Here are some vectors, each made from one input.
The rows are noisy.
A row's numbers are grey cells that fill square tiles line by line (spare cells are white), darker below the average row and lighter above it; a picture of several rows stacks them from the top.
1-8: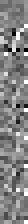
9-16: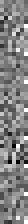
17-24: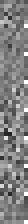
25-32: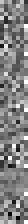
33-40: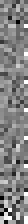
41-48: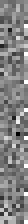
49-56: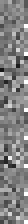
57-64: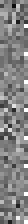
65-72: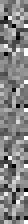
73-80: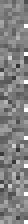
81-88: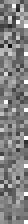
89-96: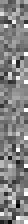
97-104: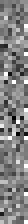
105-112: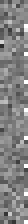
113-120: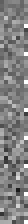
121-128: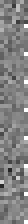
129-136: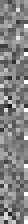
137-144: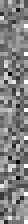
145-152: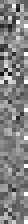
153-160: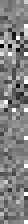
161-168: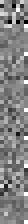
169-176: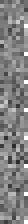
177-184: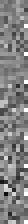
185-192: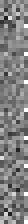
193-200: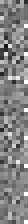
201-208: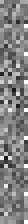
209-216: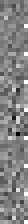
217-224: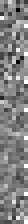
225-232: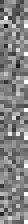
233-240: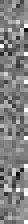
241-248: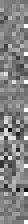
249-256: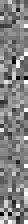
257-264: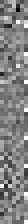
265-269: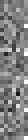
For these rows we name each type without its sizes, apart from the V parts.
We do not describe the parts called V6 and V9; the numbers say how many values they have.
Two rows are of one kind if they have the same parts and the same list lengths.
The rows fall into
3 kinds.
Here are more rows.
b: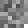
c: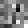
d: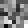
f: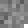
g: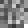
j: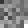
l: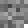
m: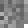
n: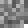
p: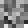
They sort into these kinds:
b, l, m
c, f
d, g, j, n, p

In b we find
a node of a tree, a value of V6 and a value of V9.
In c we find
a point on a circle, three true/false values, a value of V6 and a value of V9.
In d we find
three true/false values, a value of V6 and a value of V9.
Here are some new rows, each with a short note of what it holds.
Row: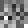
a node of a tree, a value of V6 and a value of V9
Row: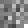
three true/false values, a value of V6 and a value of V9
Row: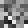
a node of a tree, a value of V6 and a value of V9
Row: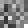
three true/false values, a value of V6 and a value of V9
